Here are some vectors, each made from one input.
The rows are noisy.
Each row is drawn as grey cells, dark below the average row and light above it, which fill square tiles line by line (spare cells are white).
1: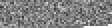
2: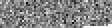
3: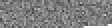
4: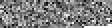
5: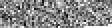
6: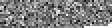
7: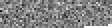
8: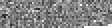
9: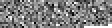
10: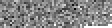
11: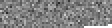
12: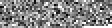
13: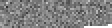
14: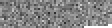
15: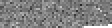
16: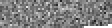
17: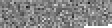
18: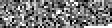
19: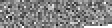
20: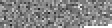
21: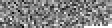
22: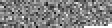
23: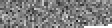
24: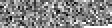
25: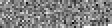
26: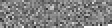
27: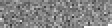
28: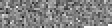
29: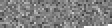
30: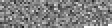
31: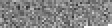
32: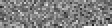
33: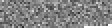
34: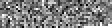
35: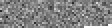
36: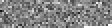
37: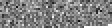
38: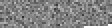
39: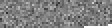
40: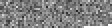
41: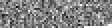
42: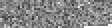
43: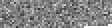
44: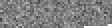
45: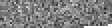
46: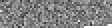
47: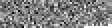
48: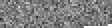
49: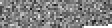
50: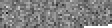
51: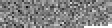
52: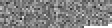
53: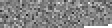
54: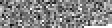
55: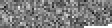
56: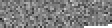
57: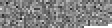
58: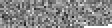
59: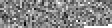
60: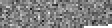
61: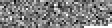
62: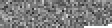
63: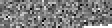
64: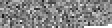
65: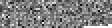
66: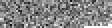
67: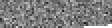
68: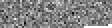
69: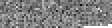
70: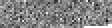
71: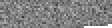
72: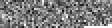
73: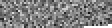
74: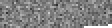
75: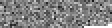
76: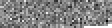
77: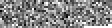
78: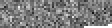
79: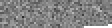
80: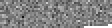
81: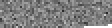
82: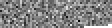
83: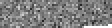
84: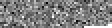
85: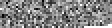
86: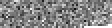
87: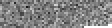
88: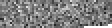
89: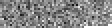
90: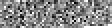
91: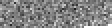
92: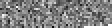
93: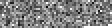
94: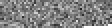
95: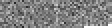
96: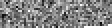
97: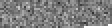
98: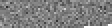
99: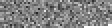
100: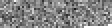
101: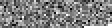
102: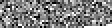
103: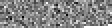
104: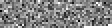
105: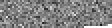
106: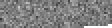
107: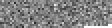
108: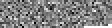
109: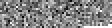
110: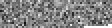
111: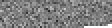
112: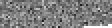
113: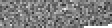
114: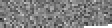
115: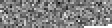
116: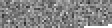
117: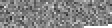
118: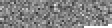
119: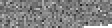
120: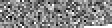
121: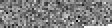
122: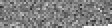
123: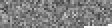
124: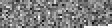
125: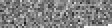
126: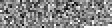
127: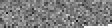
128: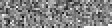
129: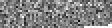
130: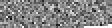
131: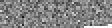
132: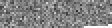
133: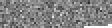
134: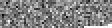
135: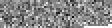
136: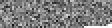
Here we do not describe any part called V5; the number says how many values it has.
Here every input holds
either a fixed value, or a node of a 7-node tree and a true/false value, or two values of V5.
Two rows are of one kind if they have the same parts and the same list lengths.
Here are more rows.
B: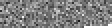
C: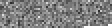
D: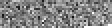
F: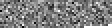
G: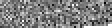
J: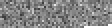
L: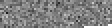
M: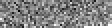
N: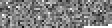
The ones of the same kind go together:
B, D, F, J, M
C, L, N
G

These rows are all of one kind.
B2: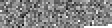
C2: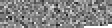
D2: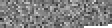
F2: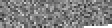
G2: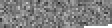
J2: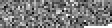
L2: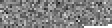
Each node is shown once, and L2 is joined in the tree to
C2.
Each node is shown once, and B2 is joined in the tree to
D2 and J2.
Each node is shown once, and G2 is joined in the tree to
D2 and F2.
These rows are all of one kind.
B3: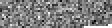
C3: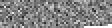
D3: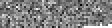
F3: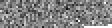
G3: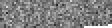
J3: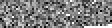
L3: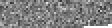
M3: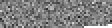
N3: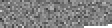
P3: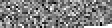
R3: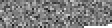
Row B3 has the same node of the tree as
L3 and P3.
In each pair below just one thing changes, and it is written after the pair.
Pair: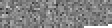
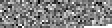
the node of the tree
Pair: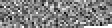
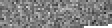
the true/false value
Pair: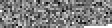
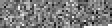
the true/false value
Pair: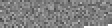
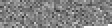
the node of the tree
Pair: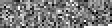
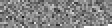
the node of the tree
